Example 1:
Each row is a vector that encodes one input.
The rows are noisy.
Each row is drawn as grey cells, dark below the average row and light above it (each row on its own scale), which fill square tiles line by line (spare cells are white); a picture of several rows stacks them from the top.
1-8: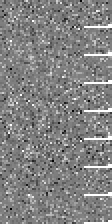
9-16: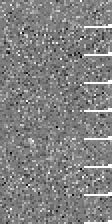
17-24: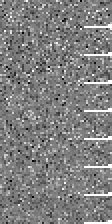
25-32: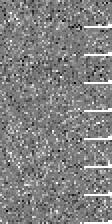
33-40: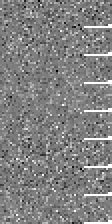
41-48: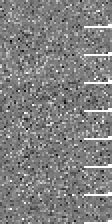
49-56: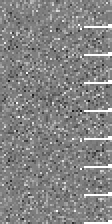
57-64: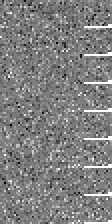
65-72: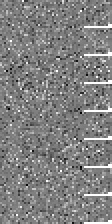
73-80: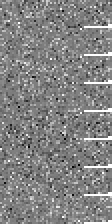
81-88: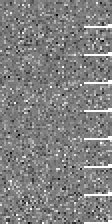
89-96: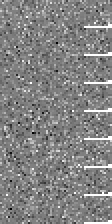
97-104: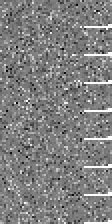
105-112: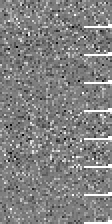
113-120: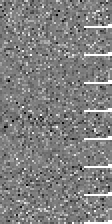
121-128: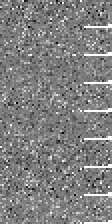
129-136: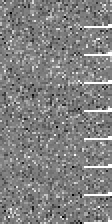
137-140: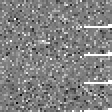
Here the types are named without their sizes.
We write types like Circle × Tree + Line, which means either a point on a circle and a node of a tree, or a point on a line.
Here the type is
Bool × Circle + Unit.
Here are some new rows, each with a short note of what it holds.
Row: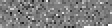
a fixed value
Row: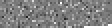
a point on a circle and a true/false value
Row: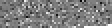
a point on a circle and a true/false value
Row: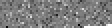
a point on a circle and a true/false value
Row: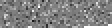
a fixed value
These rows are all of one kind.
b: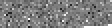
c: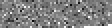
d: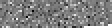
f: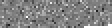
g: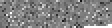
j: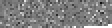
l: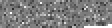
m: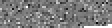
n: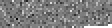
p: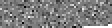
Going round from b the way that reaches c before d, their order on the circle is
b, c, d, l, g, j, m, n, p, f.
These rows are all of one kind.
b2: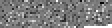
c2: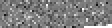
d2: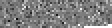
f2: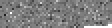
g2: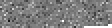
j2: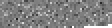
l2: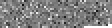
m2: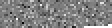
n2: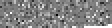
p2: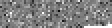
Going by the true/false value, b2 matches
c2, d2, f2 and n2.
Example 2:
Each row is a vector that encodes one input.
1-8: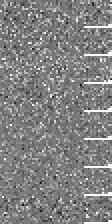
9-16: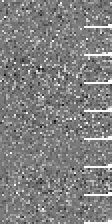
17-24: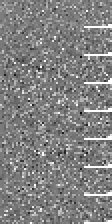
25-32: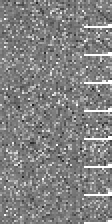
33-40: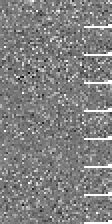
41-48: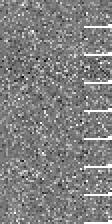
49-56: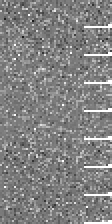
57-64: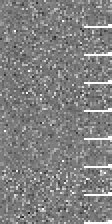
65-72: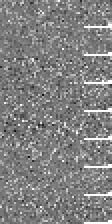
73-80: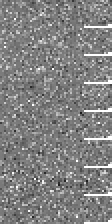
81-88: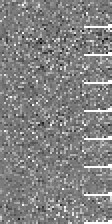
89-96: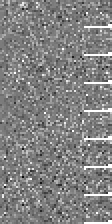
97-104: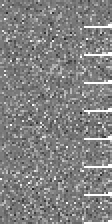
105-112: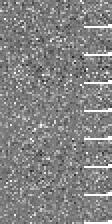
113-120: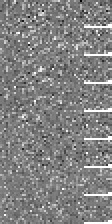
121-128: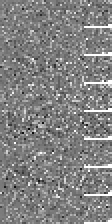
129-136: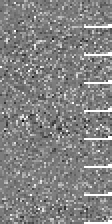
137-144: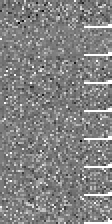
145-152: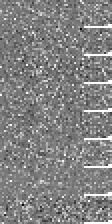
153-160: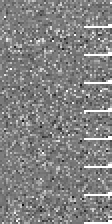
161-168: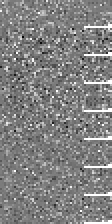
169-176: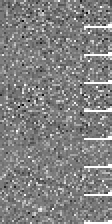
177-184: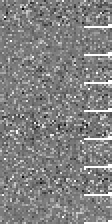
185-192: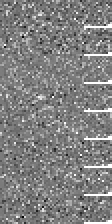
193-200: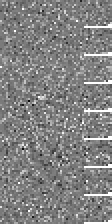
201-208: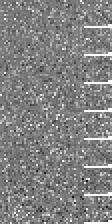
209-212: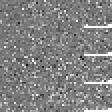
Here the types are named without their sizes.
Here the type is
Circle + Tree.
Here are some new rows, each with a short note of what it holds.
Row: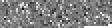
a point on a circle
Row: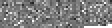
a node of a tree
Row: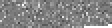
a point on a circle
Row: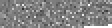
a point on a circle
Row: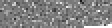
a node of a tree
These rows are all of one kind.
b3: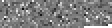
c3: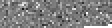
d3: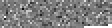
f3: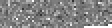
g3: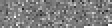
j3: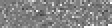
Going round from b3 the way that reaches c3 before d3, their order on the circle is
b3, c3, f3, g3, j3, d3.
